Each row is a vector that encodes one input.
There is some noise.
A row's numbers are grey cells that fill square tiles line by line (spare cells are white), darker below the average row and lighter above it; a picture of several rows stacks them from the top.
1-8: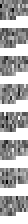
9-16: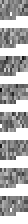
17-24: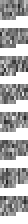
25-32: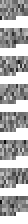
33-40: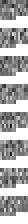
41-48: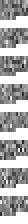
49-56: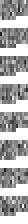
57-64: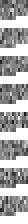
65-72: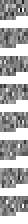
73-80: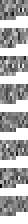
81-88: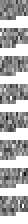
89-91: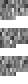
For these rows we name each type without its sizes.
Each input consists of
a label and a point on a line, together with either a point on a circle, or a fixed value.
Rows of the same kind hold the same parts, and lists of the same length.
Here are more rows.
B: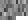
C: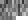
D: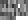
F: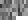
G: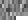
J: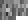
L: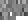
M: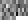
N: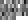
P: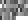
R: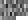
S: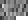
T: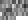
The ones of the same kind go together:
B, C, F, G, L, M, S, T
D, J, N, P, R

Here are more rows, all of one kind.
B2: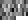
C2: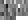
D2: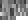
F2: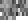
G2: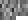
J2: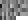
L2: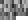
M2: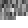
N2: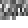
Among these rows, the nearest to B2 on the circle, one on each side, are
C2 and G2.
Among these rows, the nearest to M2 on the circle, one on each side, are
J2 and N2.
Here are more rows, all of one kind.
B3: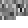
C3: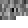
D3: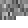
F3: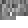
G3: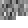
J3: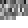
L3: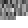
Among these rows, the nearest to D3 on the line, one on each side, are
C3 and F3.
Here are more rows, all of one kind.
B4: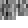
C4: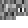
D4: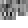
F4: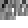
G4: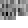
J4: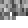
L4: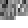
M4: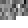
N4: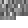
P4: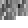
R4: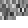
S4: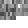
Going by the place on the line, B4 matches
F4, L4 and P4.
